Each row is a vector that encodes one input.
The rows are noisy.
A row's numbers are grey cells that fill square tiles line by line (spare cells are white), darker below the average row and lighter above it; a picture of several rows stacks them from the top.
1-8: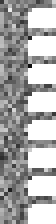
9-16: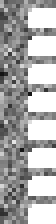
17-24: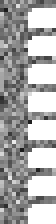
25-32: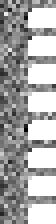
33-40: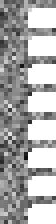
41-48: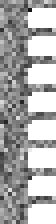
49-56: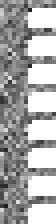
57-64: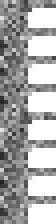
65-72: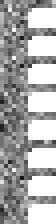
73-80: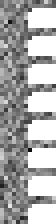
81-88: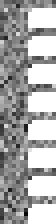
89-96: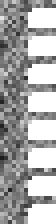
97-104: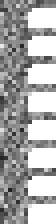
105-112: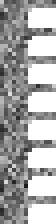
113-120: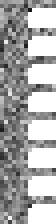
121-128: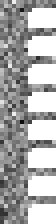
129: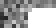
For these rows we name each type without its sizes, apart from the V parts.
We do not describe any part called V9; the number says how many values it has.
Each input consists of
either a point on a circle, or a true/false value and a value of V9.
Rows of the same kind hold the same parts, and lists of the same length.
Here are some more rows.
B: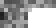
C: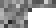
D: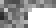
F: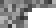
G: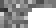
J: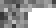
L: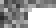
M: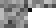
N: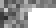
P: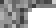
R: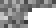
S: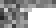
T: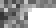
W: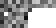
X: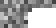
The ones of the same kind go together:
B, D, J, L, N, S, T, W
C, F, G, M, P, R, X

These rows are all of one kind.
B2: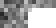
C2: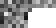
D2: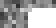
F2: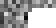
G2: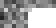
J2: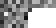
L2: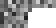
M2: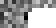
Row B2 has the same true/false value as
D2 and G2.
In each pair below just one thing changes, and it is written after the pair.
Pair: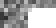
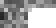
the value of V9
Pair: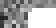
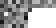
the true/false value
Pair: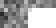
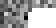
the true/false value
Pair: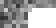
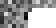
the true/false value
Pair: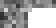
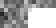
the value of V9
